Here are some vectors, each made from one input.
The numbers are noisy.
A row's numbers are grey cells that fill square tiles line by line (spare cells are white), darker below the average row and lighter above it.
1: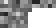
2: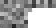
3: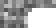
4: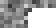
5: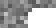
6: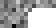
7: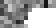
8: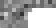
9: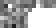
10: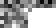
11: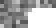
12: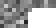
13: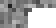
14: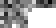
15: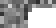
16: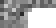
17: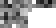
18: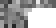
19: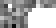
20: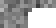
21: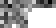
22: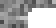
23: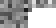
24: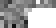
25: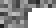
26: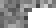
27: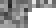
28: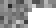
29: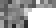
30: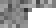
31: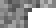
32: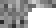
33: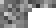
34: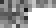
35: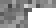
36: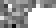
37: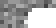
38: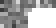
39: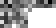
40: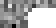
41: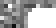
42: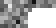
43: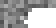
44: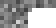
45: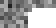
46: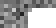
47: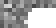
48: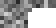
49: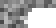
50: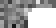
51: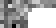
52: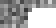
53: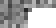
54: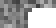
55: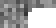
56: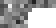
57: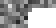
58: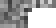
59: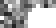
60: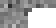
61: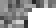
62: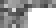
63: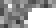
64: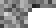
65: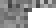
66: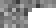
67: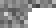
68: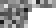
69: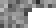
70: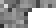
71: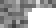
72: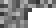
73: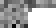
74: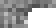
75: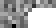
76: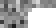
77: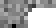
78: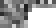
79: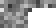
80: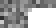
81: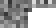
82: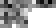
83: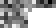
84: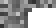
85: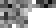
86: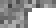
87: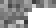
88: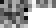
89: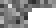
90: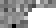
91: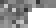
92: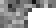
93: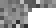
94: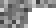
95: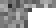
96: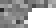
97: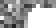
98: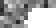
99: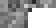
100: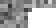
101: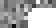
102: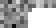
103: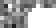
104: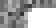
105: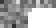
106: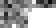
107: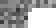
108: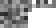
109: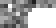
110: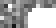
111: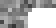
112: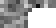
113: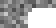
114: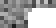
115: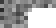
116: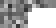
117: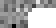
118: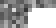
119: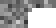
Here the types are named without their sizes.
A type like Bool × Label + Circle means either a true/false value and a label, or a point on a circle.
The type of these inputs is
List(Line).
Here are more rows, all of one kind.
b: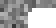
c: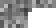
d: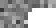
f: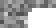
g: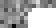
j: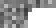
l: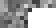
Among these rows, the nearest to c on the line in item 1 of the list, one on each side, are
j and l.
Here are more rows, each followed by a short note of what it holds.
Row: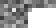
a list of two items
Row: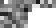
a list of one item
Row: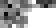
the empty list
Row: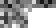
the empty list
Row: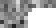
a list of three items
